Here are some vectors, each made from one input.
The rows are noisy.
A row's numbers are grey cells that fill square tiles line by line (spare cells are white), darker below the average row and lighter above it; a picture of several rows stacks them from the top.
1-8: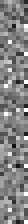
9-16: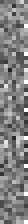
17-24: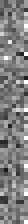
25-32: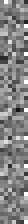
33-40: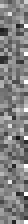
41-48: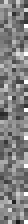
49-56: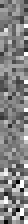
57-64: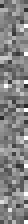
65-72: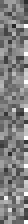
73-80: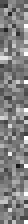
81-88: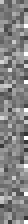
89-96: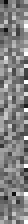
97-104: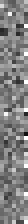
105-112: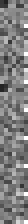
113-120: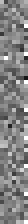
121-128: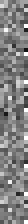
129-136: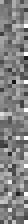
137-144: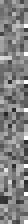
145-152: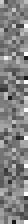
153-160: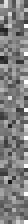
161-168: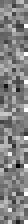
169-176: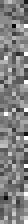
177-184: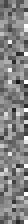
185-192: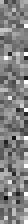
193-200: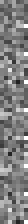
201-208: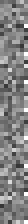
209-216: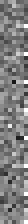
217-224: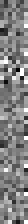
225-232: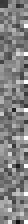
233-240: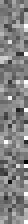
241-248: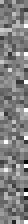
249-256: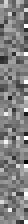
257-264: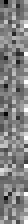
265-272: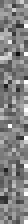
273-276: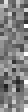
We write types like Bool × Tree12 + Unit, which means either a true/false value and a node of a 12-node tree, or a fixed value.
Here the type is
Bool × Circle8 + Unit.
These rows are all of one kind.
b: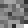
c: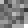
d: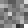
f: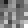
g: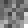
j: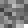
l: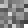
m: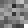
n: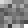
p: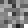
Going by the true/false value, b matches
m and p.
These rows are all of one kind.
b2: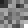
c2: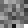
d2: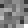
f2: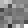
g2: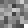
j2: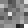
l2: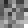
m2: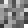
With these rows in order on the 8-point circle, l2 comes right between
b2 and d2.
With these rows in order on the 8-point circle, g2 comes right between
b2 and j2.
